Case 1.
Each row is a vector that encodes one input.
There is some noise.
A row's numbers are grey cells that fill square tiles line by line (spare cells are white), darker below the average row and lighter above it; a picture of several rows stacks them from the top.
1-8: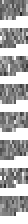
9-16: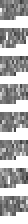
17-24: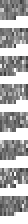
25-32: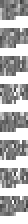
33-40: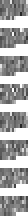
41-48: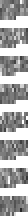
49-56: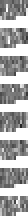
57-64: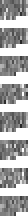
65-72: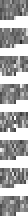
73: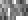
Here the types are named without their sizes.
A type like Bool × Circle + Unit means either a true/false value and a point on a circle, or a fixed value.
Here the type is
Bool × Bool × Bool × Bool + Unit.
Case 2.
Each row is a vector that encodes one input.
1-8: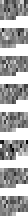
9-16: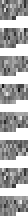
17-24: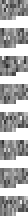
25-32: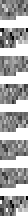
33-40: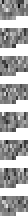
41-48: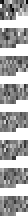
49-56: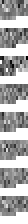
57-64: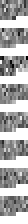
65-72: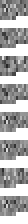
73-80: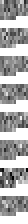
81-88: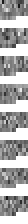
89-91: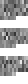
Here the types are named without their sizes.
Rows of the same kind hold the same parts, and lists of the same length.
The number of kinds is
2.
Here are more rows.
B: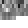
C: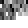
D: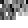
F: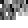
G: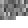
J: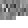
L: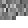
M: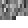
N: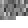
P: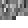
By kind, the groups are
B, G, J, L, M, N, P
C, D, F

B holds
four true/false values.
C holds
a fixed value.
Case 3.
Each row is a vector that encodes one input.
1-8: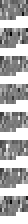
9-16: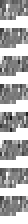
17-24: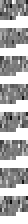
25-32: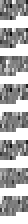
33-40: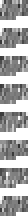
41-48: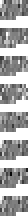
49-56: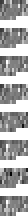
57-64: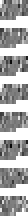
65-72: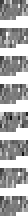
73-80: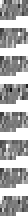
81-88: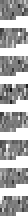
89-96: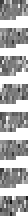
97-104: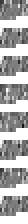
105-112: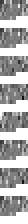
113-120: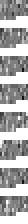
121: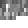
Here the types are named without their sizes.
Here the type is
Line.
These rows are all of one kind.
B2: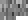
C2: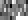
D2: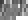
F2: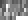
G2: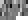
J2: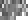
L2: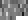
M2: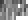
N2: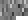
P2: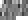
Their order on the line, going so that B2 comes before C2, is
J2, D2, M2, F2, L2, N2, B2, P2, G2, C2.
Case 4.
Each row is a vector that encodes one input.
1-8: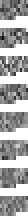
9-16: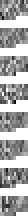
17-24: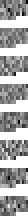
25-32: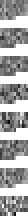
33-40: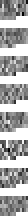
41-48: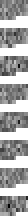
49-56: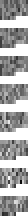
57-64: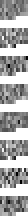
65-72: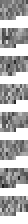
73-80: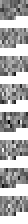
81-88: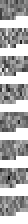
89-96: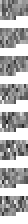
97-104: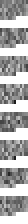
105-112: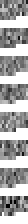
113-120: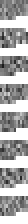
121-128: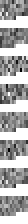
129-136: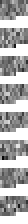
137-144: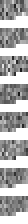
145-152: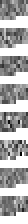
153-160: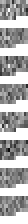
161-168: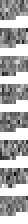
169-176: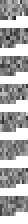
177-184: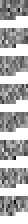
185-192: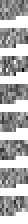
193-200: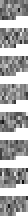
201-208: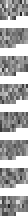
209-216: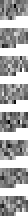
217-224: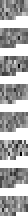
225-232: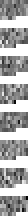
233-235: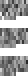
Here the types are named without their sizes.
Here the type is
Line.
